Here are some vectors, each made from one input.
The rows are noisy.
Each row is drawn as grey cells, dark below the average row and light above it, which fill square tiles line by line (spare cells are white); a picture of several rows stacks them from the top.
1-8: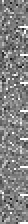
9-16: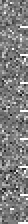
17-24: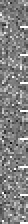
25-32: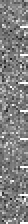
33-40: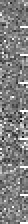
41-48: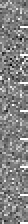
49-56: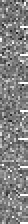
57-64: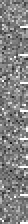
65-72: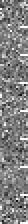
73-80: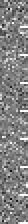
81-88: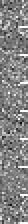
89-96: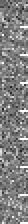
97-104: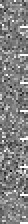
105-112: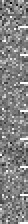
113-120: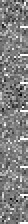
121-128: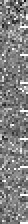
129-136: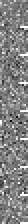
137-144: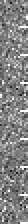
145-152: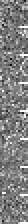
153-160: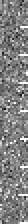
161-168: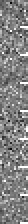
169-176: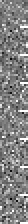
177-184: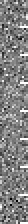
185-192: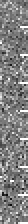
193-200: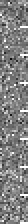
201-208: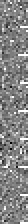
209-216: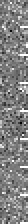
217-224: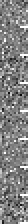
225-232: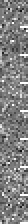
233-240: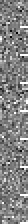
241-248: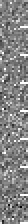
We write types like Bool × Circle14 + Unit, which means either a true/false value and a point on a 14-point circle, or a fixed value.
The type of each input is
Circle6 × (Tree9 + Unit) + Line19.
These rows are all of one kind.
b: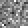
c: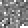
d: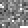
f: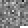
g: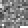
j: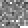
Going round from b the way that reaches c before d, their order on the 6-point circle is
b, c, f, g, d, j.
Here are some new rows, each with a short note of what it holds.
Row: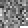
a point on a 19-point line
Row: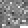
a point on a 6-point circle and a node of a 9-node tree
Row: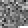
a point on a 19-point line
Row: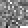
a point on a 6-point circle
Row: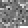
a point on a 19-point line
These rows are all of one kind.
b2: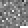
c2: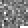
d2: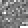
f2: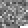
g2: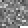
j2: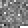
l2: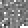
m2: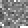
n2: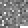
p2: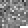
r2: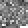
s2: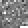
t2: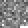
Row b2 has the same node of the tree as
f2, n2, p2 and t2.
